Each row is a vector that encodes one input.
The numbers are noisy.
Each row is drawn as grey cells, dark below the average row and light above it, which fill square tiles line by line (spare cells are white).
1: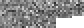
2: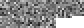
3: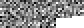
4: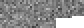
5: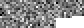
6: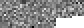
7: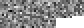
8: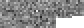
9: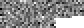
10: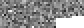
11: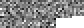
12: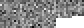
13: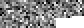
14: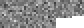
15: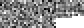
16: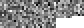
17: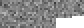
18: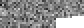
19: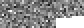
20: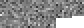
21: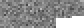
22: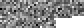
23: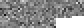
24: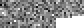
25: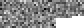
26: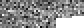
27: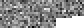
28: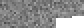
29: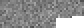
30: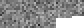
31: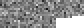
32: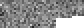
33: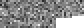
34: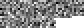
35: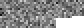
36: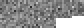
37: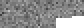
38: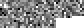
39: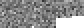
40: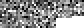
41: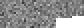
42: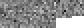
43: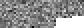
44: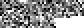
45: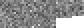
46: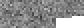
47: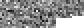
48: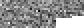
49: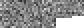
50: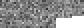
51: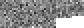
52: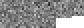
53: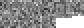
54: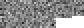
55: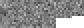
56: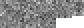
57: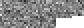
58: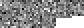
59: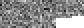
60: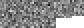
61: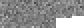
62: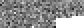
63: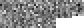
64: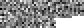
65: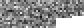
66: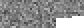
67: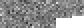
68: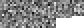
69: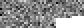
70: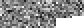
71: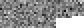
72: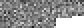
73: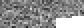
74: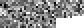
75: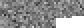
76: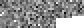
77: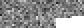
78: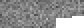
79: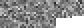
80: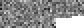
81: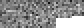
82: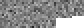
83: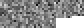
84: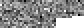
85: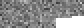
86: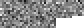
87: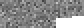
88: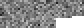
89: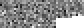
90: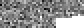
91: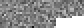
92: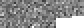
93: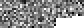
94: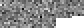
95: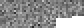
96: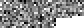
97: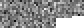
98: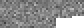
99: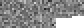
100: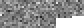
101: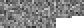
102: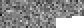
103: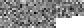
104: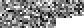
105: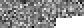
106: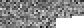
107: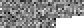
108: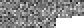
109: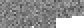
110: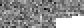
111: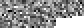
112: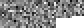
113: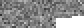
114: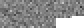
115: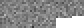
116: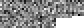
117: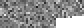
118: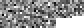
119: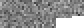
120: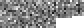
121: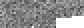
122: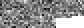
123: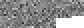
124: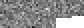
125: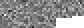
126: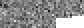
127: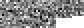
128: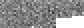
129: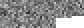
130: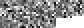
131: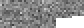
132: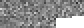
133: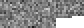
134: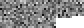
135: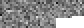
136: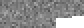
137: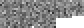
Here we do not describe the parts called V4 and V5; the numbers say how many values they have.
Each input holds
either a fixed value, or one of 6 labels and a value of V4, or a true/false value and a value of V5.
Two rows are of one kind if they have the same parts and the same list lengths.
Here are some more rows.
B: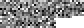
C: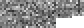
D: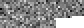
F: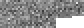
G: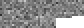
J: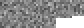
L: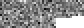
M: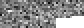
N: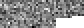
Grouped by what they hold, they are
B, C, F
D, N
G, J, L, M

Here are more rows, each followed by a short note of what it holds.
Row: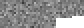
a true/false value and a value of V5
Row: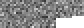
one of 6 labels and a value of V4
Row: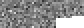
one of 6 labels and a value of V4
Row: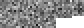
a fixed value
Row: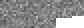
a true/false value and a value of V5
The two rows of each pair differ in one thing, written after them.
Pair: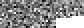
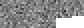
the value of V4
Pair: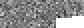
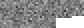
the label
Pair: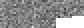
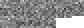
the value of V4
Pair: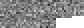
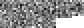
the label
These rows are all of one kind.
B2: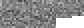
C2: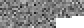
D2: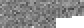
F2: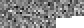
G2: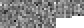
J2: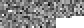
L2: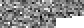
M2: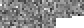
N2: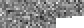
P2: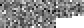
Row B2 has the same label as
C2 and G2.
